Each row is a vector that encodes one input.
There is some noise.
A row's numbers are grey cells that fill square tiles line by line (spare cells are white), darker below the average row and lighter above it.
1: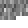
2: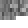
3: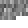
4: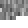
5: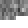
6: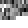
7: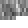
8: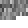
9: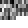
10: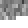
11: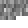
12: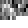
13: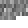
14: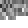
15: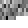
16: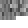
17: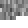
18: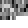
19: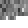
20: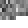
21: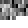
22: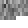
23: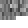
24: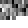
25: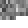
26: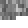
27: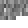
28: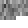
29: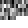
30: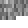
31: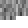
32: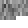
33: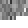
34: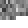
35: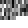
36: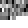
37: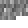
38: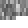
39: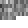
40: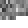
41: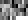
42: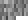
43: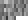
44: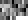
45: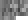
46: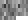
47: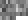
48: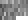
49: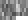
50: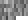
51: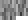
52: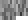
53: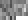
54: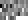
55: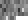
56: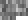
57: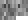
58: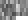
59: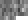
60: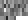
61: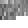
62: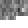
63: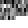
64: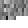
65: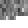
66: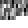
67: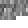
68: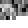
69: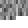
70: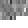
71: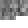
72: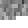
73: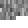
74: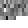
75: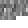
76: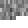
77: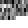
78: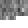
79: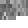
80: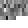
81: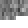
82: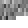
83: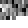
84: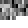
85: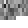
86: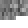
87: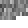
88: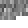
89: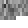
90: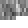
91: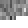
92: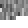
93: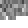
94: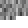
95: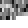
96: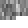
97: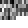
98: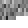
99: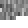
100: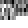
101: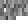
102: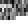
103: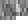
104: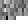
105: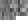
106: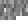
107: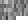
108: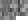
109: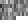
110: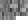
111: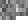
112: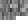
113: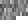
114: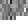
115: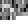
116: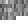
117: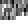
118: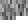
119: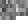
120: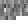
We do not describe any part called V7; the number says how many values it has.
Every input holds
a true/false value, together with either a point on a 5-point circle, or a value of V7.
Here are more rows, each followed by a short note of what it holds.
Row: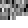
a point on a 5-point circle and a true/false value
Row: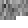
a point on a 5-point circle and a true/false value
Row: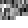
a true/false value and a value of V7
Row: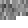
a point on a 5-point circle and a true/false value
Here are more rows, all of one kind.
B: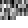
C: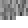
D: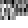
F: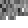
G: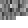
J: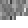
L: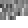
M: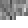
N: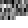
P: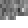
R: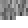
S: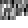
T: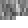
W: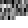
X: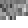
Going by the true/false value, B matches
D, N, S and W.
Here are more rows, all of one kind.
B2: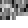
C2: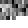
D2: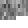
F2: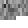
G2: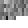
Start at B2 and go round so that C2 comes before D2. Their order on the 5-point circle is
B2, G2, C2, F2, D2.
